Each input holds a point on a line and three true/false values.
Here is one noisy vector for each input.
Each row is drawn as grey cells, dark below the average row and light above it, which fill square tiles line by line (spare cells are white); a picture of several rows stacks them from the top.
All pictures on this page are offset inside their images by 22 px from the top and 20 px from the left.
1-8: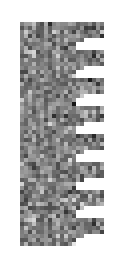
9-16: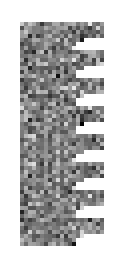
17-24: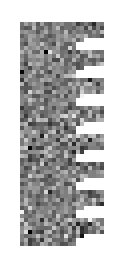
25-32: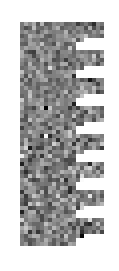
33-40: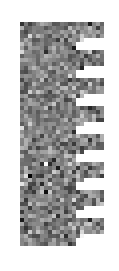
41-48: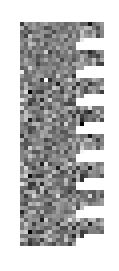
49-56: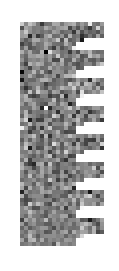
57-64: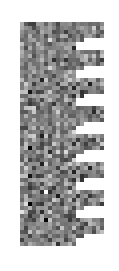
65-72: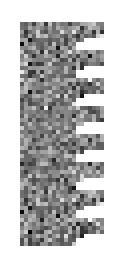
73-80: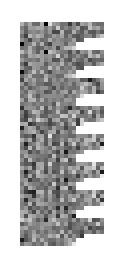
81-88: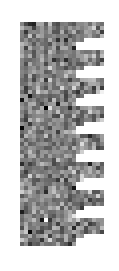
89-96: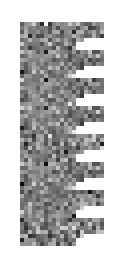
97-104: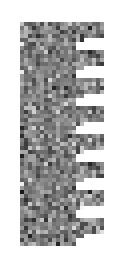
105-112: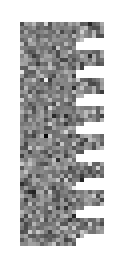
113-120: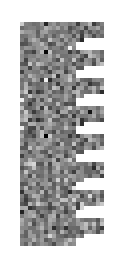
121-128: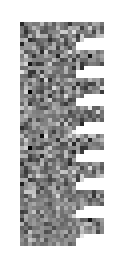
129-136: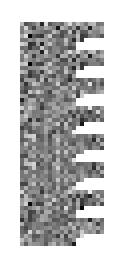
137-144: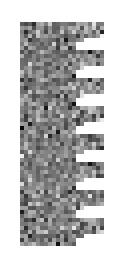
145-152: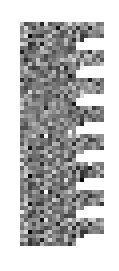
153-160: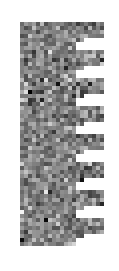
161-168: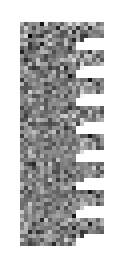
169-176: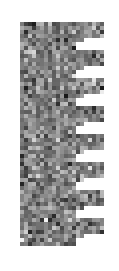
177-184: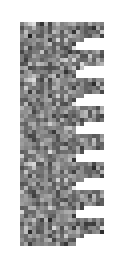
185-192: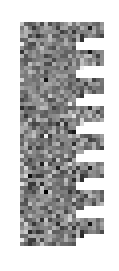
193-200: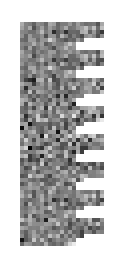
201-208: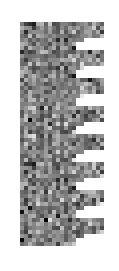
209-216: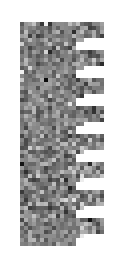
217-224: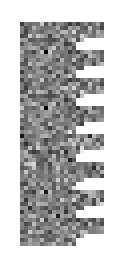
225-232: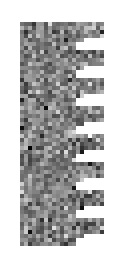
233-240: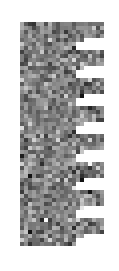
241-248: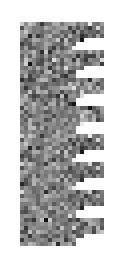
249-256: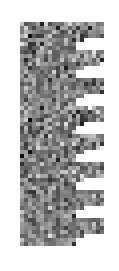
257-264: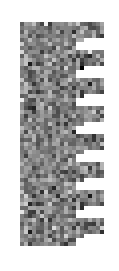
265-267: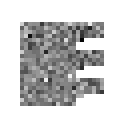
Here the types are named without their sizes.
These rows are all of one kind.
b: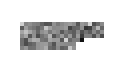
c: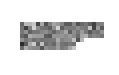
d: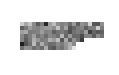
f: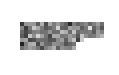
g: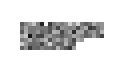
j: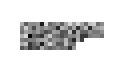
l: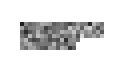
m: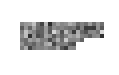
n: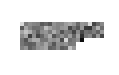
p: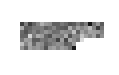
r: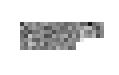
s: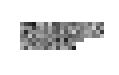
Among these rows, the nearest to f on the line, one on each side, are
p and s.
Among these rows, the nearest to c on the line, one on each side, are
d and r.
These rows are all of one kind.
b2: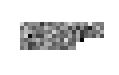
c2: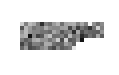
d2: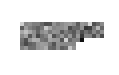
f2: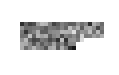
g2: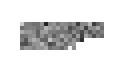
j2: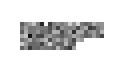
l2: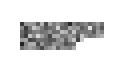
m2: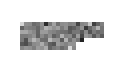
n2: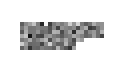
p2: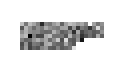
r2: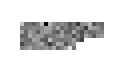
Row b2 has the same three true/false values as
d2, g2, m2 and r2.
